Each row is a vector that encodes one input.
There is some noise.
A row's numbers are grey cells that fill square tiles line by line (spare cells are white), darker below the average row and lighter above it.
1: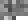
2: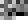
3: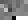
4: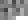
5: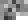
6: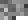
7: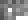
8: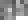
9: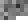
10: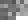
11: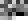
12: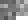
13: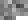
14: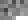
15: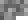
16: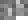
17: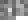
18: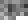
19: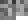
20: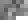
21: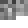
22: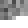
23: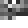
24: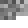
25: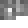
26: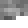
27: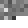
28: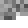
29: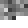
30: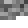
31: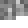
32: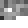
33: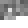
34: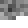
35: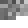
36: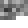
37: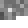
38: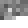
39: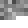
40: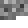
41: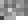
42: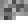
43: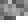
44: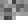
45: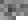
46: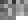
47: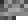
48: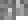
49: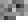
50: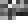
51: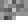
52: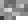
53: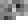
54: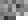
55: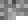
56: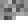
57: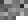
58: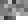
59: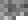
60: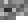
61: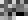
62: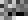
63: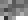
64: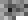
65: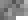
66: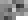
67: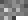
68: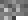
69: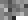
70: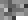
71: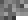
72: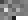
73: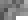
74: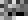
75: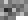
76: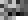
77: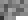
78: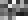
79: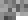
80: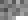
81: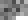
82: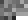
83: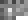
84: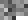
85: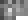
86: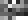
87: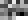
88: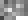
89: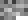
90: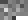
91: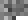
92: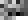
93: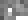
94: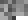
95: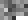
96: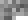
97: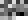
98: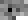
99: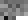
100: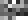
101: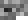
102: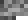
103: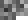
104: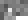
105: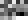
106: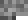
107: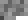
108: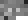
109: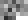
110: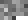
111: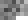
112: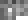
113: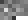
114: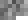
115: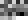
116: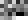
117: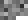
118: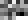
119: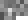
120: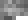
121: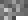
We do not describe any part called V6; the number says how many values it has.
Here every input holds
either a point on an 8-point line, or four true/false values and a value of V6.
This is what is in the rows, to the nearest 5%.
About 15% of them hold a point on an 8-point line. The rest hold four true/false values and a value of V6.
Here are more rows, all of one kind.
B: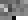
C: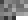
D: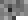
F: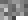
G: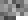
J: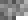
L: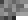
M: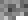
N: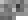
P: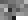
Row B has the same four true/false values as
C, G, J and L.
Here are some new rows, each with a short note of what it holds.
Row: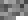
four true/false values and a value of V6
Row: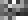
a point on an 8-point line
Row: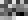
a point on an 8-point line
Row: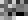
a point on an 8-point line
